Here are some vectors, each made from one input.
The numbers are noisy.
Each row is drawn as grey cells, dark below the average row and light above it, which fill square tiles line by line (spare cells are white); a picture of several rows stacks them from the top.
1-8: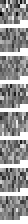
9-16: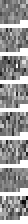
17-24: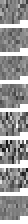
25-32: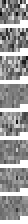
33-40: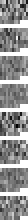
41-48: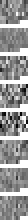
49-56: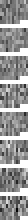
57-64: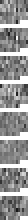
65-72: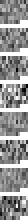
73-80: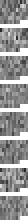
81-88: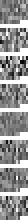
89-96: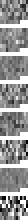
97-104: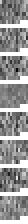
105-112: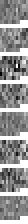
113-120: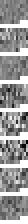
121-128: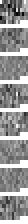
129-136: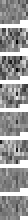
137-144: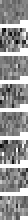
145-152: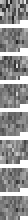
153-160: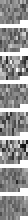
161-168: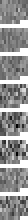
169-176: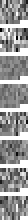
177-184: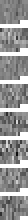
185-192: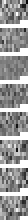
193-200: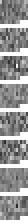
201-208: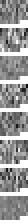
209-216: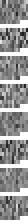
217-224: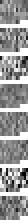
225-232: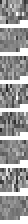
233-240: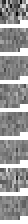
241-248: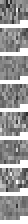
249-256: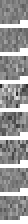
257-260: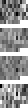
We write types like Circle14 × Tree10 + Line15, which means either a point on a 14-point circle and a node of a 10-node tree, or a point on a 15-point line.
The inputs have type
List2(Line9).
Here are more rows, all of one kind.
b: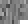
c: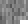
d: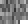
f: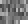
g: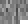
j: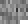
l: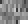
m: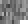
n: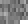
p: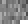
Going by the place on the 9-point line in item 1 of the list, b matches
l and m.
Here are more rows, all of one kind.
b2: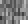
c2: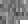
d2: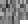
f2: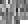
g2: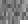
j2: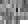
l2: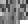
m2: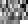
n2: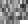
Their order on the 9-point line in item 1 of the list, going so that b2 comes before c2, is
b2, d2, g2, n2, j2, f2, c2, m2, l2.
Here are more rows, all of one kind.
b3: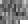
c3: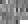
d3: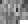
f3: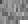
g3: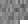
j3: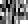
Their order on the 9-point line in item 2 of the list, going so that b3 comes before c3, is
f3, g3, j3, d3, b3, c3.
